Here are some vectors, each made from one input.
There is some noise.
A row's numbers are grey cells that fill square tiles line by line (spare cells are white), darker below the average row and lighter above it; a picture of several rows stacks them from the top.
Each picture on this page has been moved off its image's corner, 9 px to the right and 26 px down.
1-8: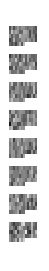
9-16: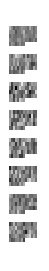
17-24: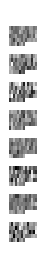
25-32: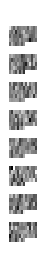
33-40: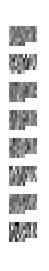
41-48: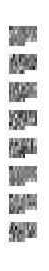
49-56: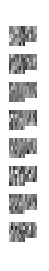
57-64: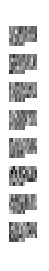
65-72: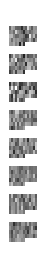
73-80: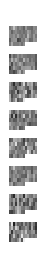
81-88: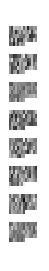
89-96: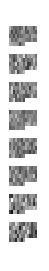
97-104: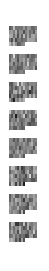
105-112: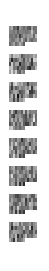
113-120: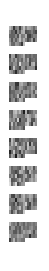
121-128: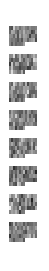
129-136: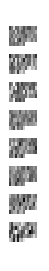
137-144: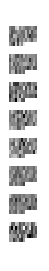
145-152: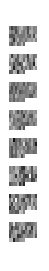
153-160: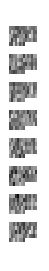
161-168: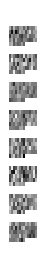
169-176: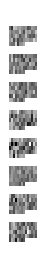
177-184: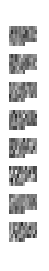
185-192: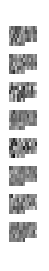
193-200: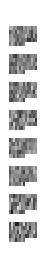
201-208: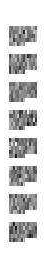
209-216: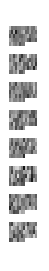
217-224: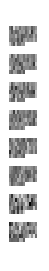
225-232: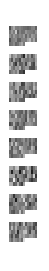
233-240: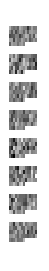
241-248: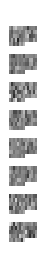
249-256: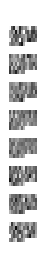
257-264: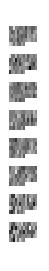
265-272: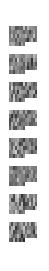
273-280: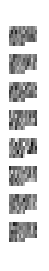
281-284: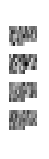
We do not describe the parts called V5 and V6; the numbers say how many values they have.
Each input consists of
either one of 8 labels, or a point on a 7-point line, or a true/false value, a value of V5 and a value of V6.
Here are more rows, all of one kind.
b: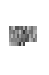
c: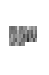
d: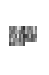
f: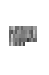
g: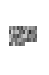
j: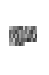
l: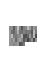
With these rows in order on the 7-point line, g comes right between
b and f.
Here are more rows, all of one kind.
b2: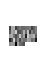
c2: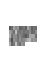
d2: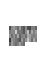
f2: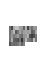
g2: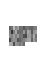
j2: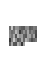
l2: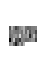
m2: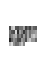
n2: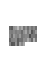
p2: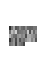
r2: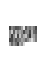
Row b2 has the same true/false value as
c2, g2, m2 and n2.
